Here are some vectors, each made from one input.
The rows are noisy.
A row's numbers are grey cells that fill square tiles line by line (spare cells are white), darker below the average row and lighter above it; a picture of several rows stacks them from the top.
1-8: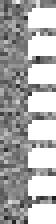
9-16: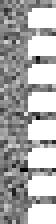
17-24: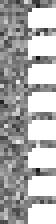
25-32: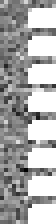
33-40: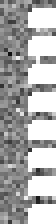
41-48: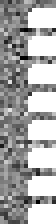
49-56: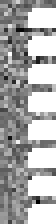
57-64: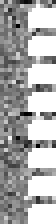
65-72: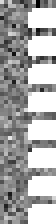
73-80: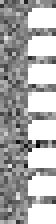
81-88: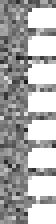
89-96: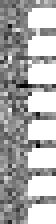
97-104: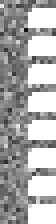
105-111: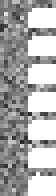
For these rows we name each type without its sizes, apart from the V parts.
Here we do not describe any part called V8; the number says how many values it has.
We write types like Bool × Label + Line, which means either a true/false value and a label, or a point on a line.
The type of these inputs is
(Bool × Bool × Bool × Bool + Line) × V8.
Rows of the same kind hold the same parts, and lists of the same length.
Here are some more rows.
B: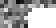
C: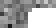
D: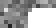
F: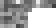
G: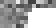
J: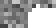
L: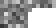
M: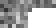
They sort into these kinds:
B
C, D, F, G, J, L, M

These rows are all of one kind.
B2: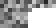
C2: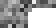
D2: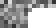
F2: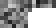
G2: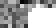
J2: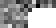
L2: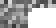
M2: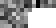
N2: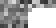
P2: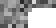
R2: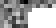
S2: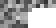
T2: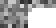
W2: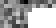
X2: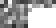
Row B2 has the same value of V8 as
M2, R2, S2 and W2.
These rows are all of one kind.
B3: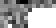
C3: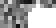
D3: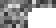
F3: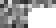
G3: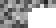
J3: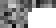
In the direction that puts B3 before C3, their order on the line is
B3, C3, F3, G3, D3, J3.
